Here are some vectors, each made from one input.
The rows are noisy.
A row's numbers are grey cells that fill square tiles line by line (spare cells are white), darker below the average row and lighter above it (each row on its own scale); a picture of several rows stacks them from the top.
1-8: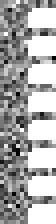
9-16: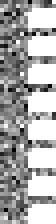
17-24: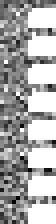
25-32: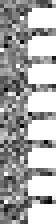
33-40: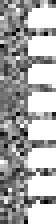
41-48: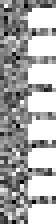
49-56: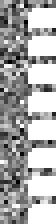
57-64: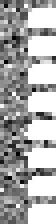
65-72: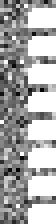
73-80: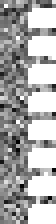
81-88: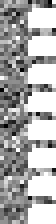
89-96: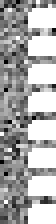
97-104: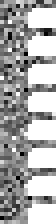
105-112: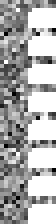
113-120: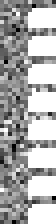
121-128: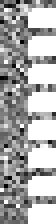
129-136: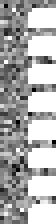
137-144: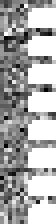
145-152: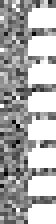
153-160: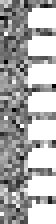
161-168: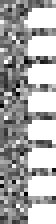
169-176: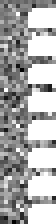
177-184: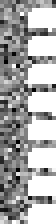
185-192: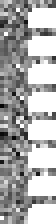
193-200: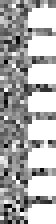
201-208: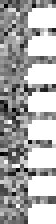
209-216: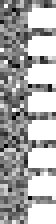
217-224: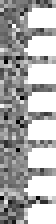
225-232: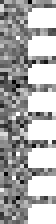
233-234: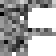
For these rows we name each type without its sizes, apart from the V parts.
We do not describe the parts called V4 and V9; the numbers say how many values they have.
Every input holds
a label and a value of V9, together with either a fixed value, or two labels and a value of V4.
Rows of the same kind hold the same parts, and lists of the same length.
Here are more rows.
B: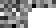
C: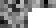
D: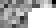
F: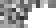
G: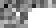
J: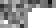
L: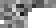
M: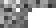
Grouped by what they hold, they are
B, C, G, J, L
D, F, M

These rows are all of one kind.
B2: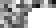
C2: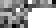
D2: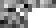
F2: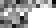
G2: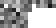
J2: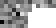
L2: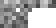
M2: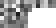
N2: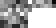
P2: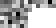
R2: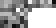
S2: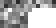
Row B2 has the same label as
C2 and R2.
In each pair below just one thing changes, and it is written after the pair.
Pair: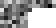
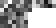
one of the three labels
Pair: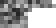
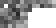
the value of V9
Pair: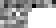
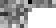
one of the three labels
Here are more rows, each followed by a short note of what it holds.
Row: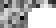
a label and a value of V9
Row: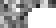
a label and a value of V9
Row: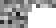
a label and a value of V9
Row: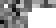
three labels, a value of V4 and a value of V9
